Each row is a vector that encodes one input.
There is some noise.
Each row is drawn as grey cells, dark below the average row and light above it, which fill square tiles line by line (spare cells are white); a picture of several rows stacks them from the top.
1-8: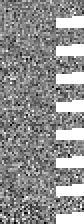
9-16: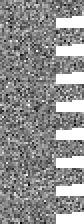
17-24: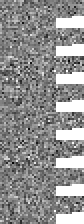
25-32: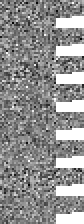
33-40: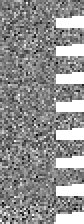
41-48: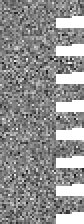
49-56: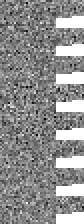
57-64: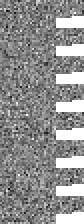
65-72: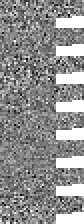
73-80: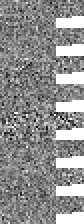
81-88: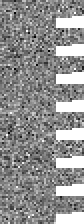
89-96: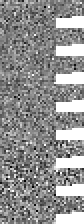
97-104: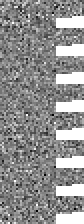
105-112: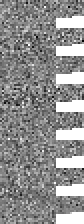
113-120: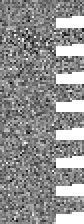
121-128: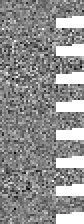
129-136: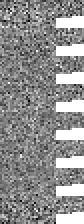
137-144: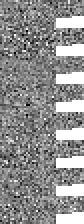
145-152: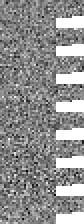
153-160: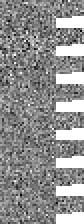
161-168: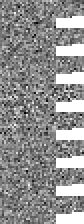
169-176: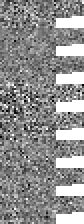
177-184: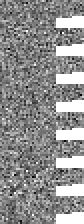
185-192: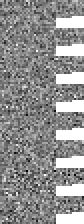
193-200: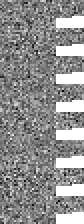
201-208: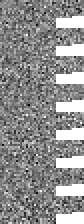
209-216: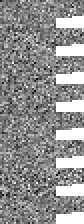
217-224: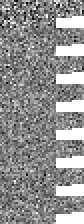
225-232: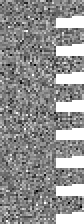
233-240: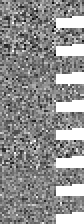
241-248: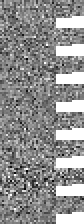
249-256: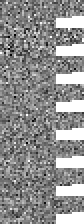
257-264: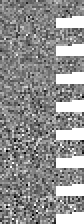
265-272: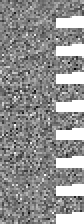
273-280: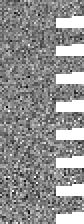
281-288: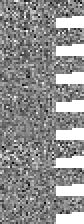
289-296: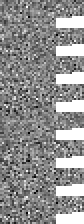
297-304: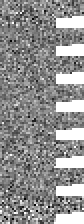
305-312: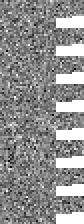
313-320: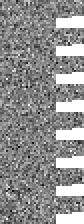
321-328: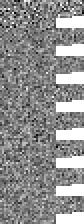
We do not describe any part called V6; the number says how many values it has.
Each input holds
a point on an 8-point line and three true/false values, together with either a point on a 9-point line, or a value of V6.
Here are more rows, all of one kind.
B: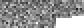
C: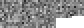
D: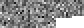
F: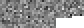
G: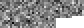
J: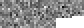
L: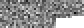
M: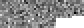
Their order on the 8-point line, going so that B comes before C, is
B, L, M, F, C, D, G, J.
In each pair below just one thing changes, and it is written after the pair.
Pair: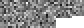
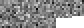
the value of V6
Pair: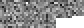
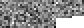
one of the three true/false values
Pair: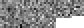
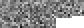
the value of V6
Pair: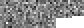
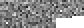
one of the three true/false values
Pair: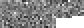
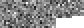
the place on the 8-point line
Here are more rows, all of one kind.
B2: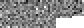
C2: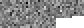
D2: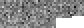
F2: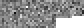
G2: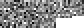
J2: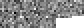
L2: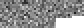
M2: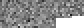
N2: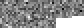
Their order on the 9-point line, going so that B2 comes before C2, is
N2, B2, C2, D2, L2, M2, J2, F2, G2.
